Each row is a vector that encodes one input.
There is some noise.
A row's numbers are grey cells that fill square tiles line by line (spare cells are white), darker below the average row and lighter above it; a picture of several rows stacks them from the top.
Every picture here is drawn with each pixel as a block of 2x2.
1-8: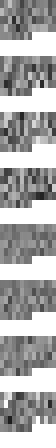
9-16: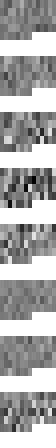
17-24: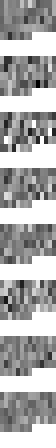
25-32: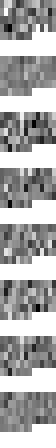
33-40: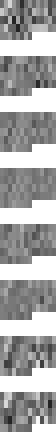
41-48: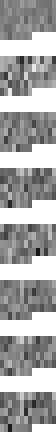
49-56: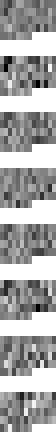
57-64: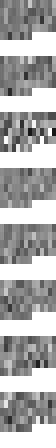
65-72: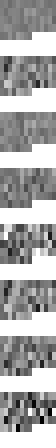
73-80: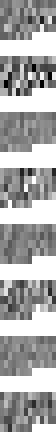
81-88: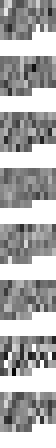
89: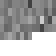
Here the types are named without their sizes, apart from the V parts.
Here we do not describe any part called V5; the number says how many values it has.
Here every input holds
a list of items, each a true/false value and a value of V5.
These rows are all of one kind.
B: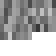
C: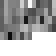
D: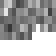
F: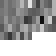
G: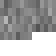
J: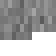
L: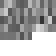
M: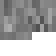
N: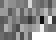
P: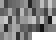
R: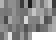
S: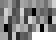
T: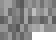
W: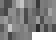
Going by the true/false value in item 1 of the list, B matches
C, R, S and W.
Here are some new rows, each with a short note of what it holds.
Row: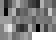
the empty list
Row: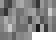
a list of two items
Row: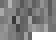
the empty list
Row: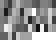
a list of one item
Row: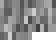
a list of two items
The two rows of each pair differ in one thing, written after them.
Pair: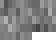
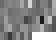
the value of V5 in item 2 of the list
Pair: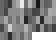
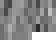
the true/false value in item 2 of the list
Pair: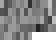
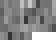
the value of V5 in item 1 of the list
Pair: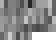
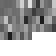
the true/false value in item 2 of the list
